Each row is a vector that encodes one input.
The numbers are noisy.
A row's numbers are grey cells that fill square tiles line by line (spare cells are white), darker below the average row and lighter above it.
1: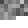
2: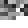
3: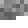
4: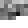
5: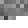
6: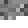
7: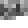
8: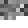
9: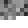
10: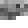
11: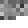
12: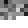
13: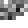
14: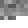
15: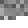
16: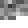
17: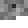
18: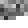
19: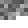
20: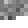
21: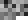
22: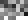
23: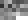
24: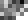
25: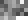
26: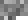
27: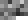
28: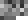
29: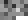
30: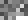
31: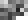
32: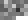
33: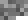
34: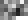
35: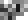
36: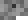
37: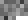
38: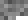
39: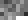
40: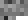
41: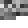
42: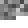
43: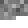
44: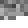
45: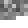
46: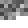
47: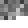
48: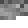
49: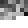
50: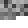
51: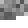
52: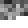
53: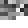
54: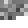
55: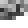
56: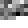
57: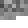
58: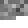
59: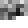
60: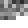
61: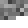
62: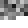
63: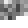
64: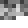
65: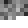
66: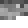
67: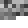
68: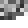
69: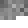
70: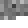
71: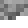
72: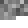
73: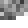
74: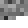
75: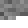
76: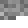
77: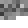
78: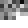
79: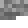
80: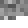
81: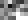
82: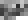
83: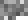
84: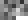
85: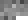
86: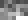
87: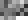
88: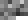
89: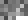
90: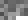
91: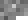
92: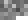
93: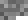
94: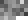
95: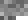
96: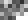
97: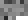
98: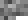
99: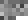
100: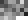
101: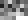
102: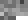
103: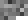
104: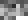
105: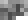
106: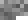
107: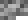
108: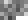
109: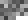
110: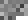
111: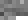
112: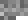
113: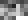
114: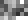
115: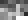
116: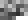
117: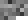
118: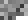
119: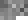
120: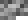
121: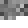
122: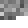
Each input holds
three true/false values.
